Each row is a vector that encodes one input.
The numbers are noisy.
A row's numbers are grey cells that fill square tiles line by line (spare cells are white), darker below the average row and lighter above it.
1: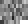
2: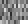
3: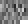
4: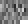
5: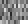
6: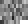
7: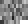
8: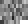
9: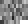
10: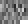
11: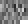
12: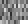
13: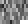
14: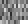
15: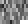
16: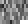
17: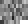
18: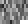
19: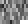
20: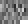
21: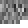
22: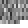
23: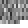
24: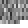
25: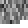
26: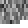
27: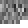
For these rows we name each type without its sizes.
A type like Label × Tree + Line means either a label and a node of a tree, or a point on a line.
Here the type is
Label.
